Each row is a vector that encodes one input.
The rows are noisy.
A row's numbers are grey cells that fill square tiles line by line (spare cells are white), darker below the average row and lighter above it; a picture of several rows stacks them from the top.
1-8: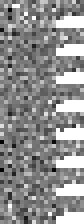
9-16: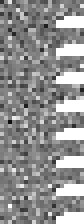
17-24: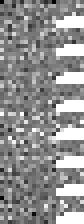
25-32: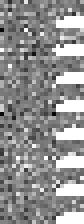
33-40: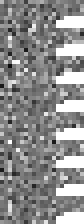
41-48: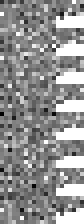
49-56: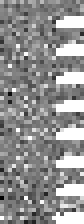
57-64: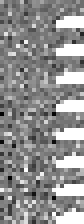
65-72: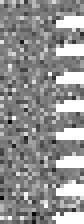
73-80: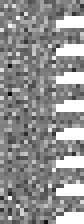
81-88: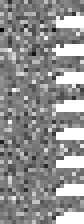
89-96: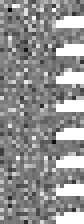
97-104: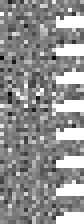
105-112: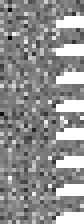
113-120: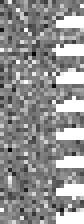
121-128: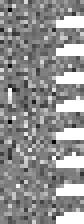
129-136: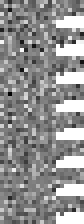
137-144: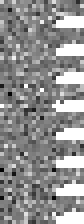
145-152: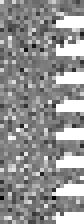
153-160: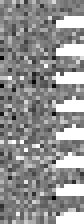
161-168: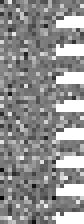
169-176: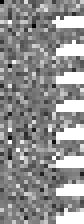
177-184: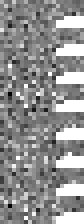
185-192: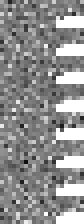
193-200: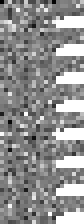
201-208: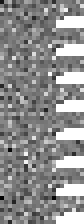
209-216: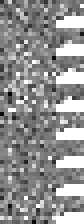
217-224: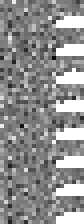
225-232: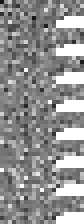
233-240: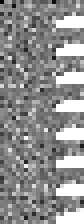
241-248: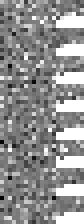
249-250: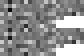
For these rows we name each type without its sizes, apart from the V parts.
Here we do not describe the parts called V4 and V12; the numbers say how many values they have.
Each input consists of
a point on a circle, together with either a point on a circle, a true/false value, a value of V4 and a value of V12, or a fixed value.
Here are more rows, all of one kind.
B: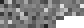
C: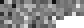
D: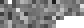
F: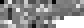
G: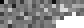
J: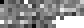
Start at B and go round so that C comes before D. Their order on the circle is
B, J, F, C, G, D.
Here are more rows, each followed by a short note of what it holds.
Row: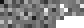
a point on a circle
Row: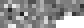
a point on each of two circles, a true/false value, a value of V4 and a value of V12
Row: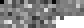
a point on a circle
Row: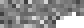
a point on each of two circles, a true/false value, a value of V4 and a value of V12
